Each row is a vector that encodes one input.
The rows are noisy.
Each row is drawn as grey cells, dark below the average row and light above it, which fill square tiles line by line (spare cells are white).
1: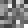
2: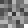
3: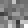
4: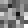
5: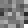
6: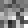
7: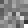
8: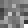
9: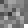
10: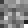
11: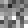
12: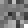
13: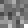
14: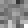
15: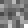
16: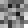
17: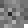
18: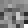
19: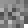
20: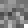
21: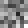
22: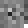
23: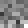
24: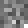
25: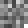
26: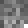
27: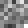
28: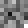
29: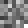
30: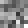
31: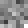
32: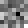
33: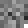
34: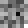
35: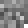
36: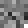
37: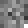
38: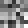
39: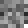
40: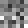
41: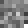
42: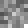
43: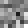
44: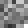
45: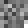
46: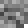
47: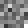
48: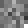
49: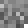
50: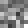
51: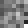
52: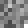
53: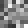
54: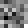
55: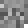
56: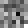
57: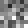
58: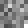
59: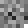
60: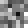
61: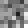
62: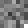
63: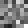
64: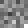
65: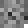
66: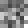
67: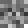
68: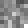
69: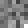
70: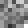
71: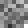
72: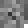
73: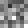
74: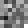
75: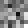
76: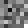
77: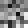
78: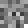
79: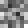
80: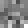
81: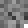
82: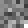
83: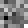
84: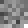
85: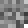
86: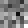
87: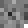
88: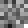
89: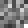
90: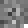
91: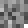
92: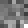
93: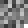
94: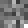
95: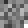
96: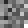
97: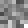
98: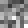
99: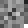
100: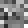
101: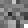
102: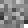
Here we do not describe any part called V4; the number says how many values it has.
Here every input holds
either a point on a 6-point line, or a node of a 9-node tree, or a value of V4.
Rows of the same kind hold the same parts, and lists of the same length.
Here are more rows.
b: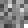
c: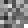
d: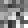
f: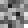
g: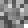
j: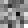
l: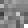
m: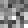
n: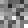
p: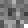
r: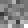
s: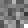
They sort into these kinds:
b, c, g
d, f, j, m, n
l, p, r, s

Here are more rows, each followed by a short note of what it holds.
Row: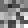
a value of V4
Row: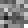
a point on a 6-point line
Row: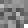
a node of a 9-node tree
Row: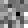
a value of V4
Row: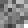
a point on a 6-point line
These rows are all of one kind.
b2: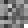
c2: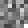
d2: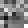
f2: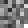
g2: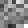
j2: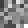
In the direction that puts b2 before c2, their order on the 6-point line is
d2, b2, f2, c2, j2, g2.
